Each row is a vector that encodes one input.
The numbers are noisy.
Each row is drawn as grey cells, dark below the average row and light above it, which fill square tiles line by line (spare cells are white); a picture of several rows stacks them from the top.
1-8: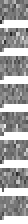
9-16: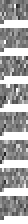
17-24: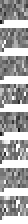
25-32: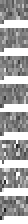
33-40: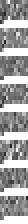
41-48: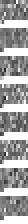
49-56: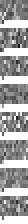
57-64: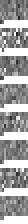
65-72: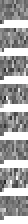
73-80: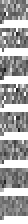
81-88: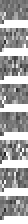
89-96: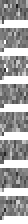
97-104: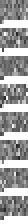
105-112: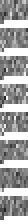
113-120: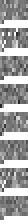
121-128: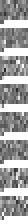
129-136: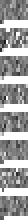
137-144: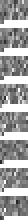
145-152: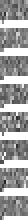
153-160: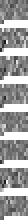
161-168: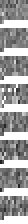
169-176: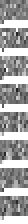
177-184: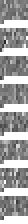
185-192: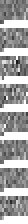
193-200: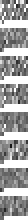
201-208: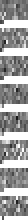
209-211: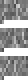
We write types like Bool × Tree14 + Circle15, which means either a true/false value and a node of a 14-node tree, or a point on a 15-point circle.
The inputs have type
(Bool × Circle6 + Unit) × Line5 + Line6 + Line7.
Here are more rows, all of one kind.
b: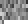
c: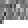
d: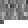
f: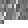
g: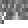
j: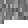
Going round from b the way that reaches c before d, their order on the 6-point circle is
b, c, j, d, g, f.
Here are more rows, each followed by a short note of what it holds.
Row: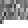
a point on a 6-point circle, a point on a 5-point line and a true/false value
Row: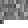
a point on a 6-point circle, a point on a 5-point line and a true/false value
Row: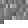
a point on a 5-point line
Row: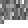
a point on a 7-point line
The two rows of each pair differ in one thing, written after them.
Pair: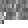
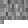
the place on the 5-point line
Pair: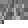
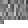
the place on the 6-point circle
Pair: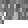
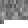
the true/false value
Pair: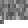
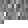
the place on the 6-point circle
